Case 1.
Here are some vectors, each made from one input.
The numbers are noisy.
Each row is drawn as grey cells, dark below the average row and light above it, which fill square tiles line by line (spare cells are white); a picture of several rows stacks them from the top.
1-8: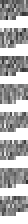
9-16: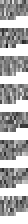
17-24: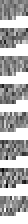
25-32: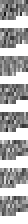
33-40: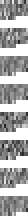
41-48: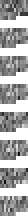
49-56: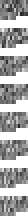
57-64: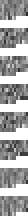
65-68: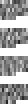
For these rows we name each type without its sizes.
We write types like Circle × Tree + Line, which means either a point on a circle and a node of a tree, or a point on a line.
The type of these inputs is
Label.
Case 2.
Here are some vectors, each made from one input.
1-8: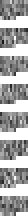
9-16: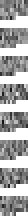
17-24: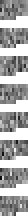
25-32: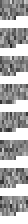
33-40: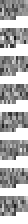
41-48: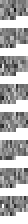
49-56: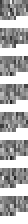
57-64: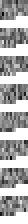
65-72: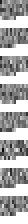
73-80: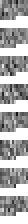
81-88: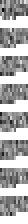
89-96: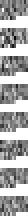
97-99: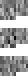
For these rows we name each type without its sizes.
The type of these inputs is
Circle.
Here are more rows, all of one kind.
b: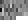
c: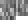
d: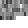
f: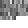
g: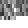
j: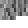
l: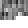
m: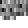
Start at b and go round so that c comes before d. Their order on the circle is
b, j, c, d, l, g, f, m.
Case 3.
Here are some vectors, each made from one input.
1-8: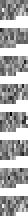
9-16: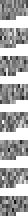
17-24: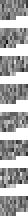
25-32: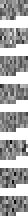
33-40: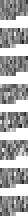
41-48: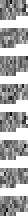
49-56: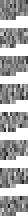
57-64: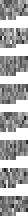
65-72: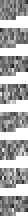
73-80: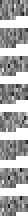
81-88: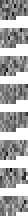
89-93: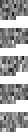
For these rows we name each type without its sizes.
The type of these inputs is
Tree.
